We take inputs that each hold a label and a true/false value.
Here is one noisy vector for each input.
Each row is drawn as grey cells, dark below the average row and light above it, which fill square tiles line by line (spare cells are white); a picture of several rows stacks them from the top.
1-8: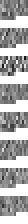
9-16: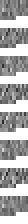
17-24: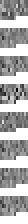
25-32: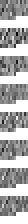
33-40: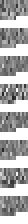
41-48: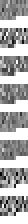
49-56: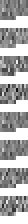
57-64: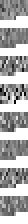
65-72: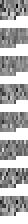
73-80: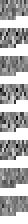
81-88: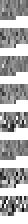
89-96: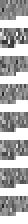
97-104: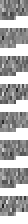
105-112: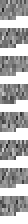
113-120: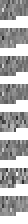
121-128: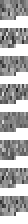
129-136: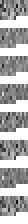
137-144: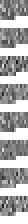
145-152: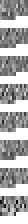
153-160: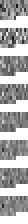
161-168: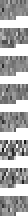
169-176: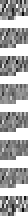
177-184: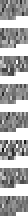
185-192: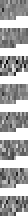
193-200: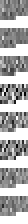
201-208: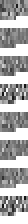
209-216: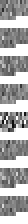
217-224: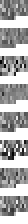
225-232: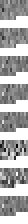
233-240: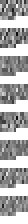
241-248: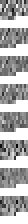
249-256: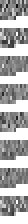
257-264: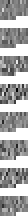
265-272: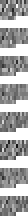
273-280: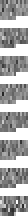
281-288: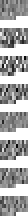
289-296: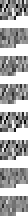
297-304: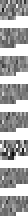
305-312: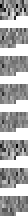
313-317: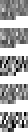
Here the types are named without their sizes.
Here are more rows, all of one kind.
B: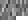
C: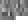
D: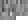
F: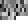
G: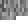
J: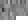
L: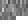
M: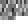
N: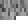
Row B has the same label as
C, J and N.
